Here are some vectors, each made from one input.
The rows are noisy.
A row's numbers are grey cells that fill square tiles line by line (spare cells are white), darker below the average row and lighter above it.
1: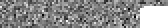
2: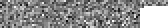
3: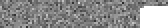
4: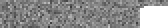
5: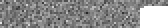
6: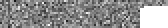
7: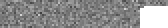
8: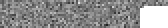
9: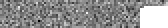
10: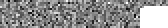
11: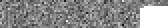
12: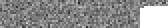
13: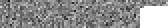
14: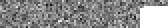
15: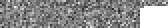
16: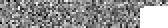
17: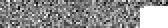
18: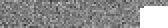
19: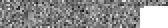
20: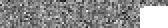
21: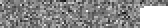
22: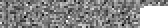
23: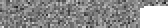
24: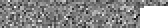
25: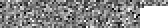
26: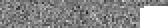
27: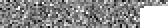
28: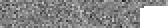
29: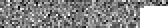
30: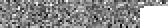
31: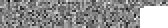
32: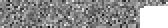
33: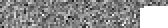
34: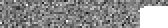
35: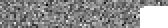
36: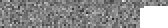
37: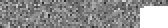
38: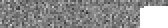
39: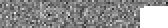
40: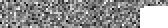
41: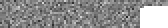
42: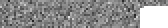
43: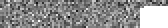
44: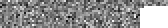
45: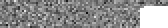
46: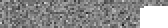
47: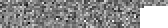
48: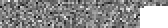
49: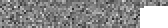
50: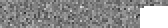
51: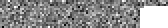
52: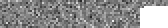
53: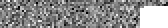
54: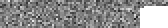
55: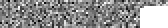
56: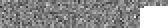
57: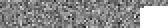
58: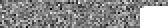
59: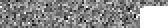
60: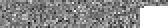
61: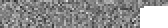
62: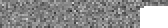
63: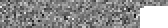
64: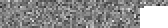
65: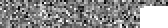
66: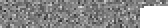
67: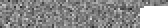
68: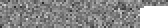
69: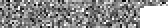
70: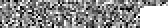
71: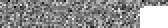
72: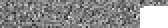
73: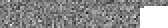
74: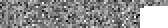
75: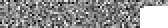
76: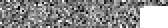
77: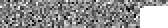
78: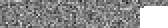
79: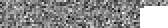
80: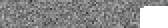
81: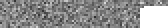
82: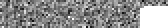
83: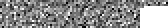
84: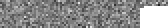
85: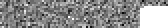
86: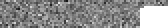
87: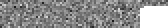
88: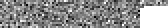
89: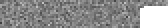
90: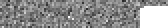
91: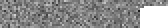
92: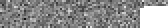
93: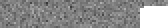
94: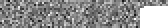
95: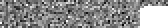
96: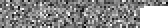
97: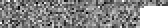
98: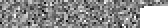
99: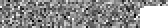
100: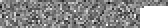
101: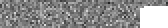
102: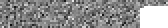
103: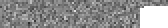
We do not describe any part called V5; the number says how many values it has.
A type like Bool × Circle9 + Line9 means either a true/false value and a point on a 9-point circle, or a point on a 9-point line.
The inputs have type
List3(Label4 × V5).
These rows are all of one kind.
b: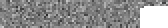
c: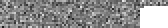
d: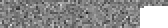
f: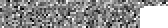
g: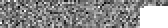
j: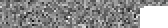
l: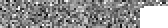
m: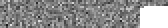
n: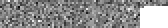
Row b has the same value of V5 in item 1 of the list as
l and n.
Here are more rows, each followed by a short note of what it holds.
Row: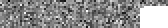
the empty list
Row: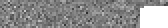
a list of two items
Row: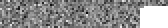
a list of two items
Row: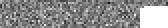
the empty list
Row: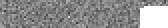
a list of two items
